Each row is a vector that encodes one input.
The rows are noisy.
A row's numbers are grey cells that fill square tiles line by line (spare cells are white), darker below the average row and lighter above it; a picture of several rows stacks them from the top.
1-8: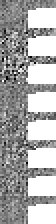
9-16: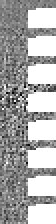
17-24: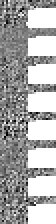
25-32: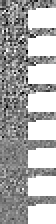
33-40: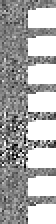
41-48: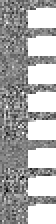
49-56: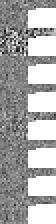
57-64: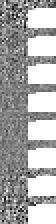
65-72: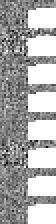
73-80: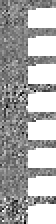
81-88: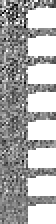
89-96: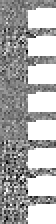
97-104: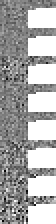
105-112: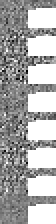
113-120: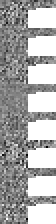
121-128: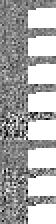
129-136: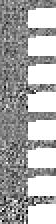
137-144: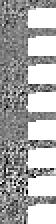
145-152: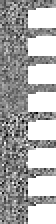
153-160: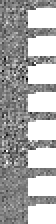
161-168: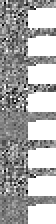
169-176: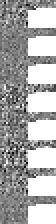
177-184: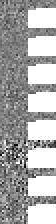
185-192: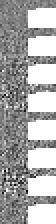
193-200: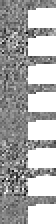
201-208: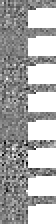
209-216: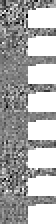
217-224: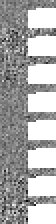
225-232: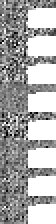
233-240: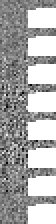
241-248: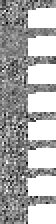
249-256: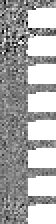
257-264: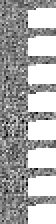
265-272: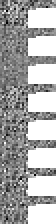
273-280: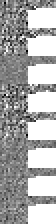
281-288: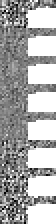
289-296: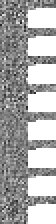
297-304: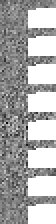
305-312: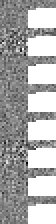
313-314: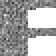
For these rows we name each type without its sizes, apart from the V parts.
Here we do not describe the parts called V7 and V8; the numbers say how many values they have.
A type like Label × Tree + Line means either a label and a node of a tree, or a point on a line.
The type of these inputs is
(Circle + Line × V7) × (Line + V8).
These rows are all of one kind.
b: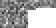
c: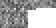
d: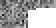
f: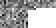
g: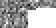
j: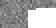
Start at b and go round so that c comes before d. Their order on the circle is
b, g, c, f, d, j.
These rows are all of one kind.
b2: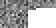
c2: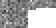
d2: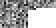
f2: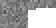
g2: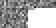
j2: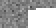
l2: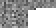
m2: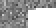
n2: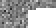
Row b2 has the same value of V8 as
g2, j2 and m2.
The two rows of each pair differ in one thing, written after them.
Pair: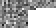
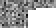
the value of V7
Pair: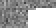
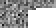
the place on the line
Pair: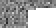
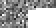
the place on the line
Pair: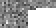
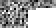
the value of V8
